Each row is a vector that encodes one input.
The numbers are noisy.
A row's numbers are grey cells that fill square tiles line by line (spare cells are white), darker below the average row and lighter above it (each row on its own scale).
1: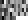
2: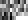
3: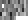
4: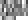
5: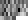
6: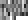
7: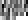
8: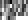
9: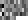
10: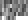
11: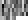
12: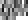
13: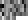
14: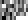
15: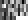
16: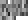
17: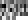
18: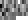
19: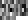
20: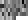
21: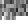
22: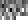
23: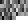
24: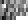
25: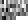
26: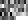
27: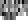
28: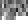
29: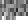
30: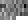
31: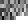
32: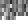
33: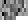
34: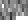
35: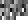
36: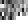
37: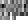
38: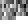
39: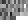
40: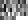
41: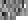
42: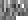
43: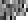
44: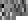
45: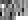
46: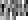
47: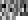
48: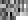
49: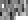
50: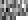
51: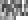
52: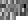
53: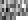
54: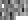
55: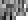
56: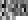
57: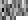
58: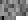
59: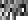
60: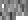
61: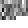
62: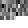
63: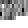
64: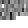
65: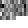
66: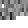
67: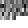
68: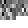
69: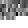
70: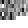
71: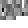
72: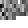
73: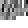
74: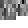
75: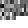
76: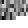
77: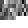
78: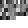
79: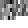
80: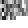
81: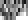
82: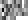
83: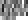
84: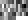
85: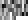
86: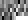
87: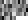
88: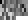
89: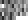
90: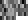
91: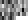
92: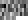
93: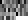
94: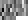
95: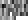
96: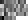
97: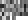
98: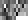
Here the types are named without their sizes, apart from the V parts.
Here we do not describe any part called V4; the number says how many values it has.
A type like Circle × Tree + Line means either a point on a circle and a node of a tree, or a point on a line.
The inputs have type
(Bool × Bool × Bool + Unit) × Line + V4.
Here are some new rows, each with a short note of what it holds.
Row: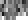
a point on a line and three true/false values
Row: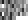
a value of V4
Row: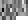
a point on a line
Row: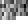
a value of V4
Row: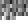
a value of V4
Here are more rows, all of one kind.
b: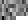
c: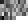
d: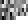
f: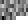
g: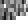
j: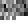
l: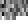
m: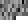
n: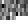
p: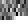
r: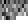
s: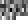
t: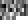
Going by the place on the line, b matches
f, j and m.
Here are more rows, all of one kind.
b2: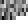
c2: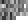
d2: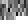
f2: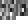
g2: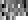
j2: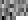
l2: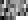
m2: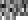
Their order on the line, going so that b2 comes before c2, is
l2, b2, j2, f2, m2, c2, g2, d2.
